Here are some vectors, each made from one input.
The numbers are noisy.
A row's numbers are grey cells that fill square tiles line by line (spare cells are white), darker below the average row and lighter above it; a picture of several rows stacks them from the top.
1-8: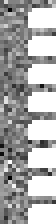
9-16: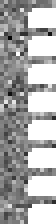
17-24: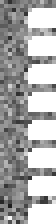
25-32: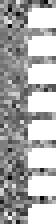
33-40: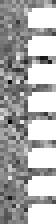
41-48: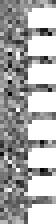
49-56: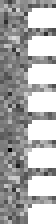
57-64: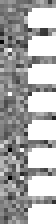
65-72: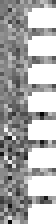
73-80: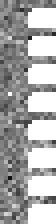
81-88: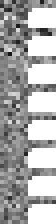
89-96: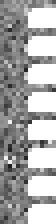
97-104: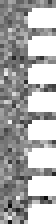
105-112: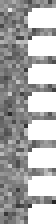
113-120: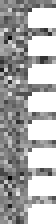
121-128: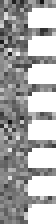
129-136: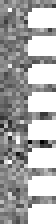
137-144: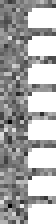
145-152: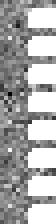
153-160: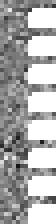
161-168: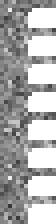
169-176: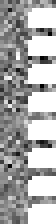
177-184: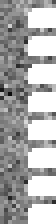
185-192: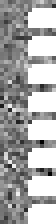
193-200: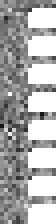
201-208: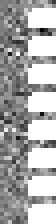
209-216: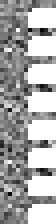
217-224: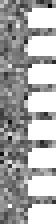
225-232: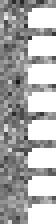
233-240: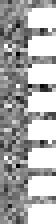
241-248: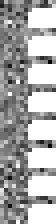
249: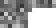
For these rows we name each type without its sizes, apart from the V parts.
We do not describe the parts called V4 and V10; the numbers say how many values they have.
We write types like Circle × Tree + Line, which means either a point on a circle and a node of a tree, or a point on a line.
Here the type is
Bool × List(Line) + V4 × V10.
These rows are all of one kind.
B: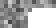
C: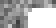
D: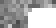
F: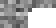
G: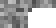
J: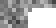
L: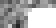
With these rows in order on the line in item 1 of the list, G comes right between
B and F.
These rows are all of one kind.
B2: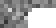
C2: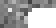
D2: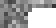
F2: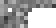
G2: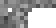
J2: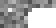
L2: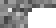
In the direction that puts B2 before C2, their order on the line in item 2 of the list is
D2, F2, G2, L2, B2, C2, J2.
